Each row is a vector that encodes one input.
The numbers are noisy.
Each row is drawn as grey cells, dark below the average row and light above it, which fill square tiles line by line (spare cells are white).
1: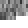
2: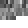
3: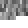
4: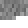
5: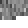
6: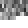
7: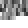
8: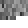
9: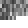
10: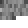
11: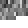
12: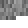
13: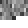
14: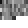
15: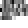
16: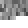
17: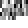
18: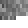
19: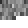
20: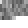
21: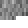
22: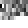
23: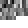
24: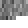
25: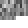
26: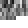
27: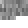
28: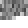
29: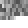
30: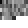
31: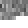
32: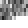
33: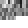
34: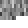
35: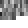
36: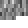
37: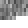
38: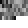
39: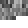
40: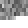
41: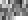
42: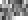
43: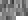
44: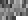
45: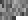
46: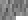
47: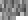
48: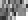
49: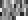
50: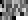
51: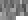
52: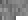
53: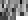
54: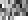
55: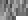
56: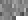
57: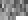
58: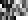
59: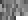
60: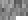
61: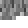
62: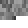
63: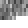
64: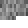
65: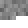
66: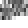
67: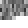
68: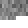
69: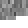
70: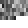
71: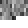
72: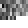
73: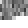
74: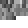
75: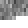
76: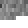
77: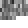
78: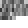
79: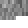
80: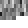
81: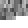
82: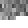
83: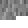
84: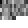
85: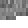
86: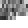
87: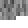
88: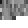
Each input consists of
one of 5 labels, a point on a 5-point line and a true/false value.
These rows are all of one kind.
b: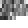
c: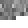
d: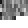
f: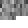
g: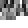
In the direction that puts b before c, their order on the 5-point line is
d, b, g, c, f.
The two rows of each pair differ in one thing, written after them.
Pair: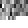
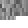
the true/false value
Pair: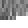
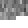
the label
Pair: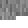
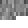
the label
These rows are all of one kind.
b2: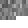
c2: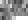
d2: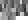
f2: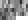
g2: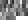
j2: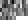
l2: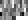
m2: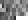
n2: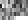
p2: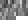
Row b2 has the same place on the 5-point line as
f2, j2 and l2.
